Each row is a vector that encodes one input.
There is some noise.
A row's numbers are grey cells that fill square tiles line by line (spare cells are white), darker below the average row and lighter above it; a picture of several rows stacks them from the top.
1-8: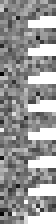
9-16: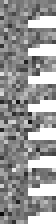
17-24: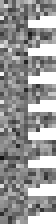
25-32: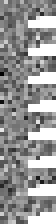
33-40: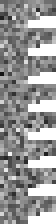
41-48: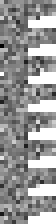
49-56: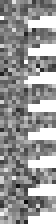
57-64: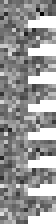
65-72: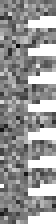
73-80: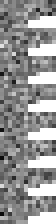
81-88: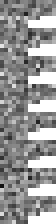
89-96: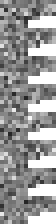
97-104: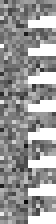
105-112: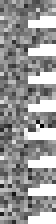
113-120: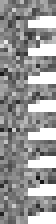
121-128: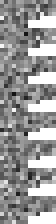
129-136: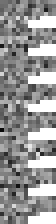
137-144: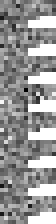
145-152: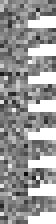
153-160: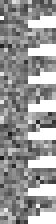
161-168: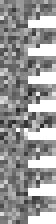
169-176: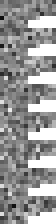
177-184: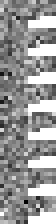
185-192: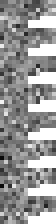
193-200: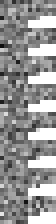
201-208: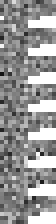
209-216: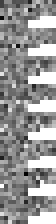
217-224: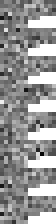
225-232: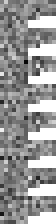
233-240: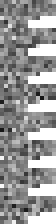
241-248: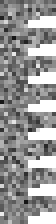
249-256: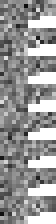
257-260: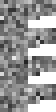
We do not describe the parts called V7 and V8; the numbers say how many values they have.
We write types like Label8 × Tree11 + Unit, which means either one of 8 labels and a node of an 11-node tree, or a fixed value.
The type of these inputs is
Bool × Label10 + (Line5 + V7) × V8.
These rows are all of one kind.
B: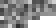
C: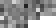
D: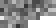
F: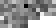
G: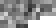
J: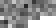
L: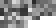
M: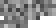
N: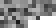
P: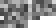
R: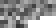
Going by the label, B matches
P and R.
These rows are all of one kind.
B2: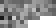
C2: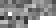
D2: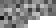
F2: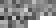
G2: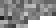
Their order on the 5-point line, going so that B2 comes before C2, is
B2, G2, F2, D2, C2.
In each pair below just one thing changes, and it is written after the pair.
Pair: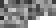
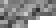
the value of V7
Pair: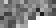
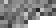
the value of V8
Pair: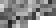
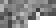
the value of V7
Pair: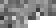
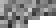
the value of V8
